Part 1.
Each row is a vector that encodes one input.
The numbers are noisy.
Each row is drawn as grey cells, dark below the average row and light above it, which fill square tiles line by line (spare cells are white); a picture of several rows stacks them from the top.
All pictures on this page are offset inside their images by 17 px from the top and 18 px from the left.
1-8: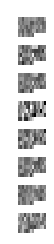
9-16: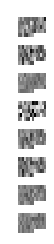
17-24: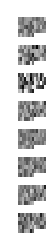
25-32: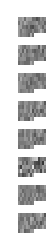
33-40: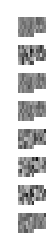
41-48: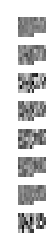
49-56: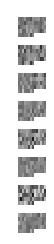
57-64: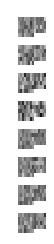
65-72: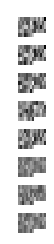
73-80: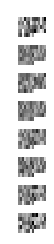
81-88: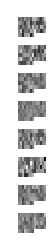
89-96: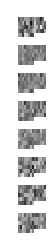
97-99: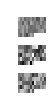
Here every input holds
a point on a 6-point circle and a true/false value.
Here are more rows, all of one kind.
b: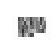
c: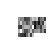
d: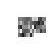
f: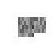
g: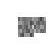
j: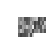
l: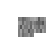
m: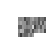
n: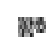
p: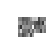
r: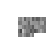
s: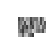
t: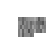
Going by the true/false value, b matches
f and s.
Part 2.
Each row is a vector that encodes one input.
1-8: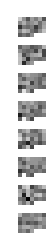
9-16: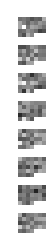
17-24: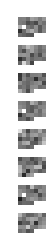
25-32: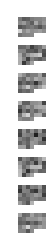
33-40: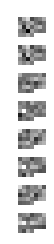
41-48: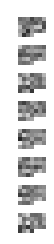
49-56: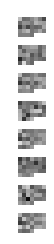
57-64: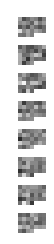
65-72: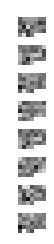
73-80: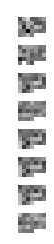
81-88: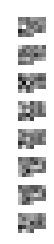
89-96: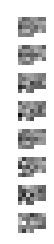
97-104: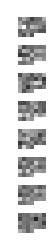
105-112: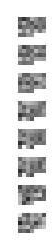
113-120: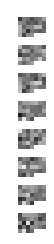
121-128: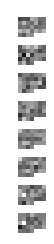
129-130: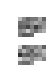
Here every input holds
either a point on an 8-point line, or three true/false values.
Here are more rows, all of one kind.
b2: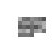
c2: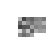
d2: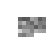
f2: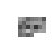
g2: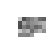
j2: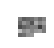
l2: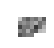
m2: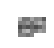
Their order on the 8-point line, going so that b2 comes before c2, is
l2, f2, m2, b2, g2, c2, j2, d2.
